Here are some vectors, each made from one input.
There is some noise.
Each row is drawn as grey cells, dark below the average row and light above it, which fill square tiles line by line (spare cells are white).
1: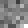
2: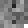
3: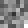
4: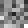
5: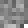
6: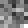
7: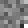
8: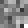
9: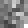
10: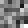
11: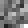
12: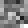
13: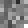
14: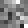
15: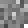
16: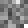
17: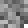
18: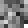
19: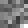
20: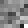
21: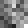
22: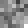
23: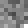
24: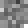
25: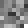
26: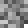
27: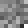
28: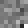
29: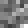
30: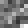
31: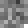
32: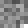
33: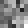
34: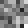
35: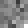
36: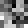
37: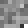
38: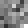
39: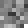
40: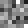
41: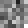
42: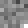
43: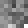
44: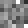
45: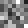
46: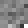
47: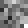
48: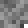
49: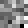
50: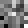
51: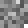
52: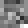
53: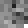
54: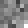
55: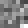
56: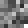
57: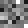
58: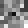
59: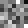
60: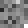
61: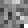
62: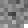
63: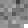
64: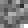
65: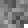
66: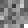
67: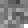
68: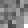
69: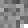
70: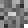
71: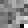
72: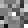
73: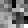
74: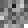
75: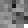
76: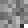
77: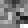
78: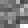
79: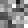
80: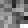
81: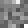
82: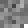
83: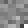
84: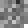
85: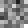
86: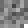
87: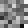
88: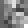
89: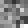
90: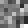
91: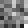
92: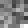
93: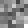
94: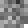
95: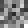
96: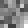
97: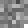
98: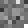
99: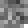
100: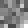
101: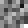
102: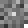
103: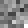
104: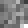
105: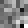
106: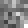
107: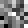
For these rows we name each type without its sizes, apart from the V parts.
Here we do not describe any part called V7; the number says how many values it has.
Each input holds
three true/false values, together with either a point on a line, or a value of V7.
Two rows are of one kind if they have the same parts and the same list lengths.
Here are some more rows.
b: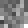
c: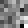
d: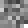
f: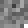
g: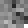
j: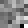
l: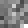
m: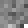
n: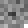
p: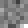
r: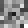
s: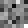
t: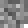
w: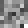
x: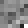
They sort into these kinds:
b, c, d, f, g, j, m, n, p, r, t, w, x
l, s

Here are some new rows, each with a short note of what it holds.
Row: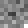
a point on a line and three true/false values
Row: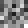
a point on a line and three true/false values
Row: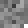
a point on a line and three true/false values
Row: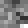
a point on a line and three true/false values
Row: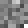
three true/false values and a value of V7
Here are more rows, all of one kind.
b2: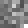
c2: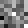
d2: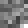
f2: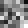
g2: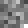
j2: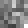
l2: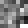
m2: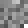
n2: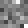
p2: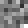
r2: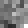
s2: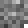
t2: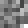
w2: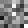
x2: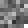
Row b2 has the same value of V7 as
c2, g2, l2 and w2.
